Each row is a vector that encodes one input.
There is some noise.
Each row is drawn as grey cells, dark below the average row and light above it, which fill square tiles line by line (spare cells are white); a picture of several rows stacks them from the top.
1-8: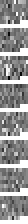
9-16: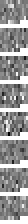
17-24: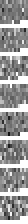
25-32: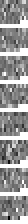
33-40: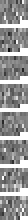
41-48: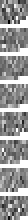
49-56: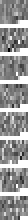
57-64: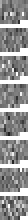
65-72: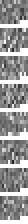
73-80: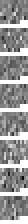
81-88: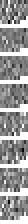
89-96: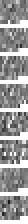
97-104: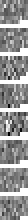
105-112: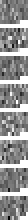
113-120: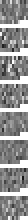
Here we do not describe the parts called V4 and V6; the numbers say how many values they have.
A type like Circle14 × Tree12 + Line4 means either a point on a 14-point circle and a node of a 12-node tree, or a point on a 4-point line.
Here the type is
(Bool × Bool × Bool + V4) × V6 + Label5.
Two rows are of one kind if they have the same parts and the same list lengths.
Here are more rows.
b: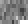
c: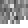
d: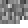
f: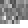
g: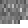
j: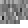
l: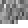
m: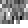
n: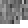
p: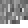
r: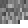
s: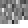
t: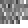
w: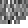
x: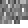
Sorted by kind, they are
b, d, g, j, l, n, p, r, s
c, f, t, x
m, w

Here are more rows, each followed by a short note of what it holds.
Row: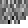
one of 5 labels
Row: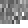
a value of V4 and a value of V6
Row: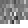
three true/false values and a value of V6
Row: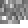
a value of V4 and a value of V6
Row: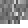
a value of V4 and a value of V6
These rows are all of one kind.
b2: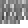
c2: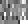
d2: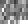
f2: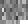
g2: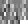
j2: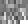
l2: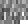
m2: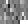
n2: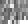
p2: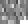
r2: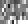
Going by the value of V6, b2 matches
c2, g2, l2 and m2.
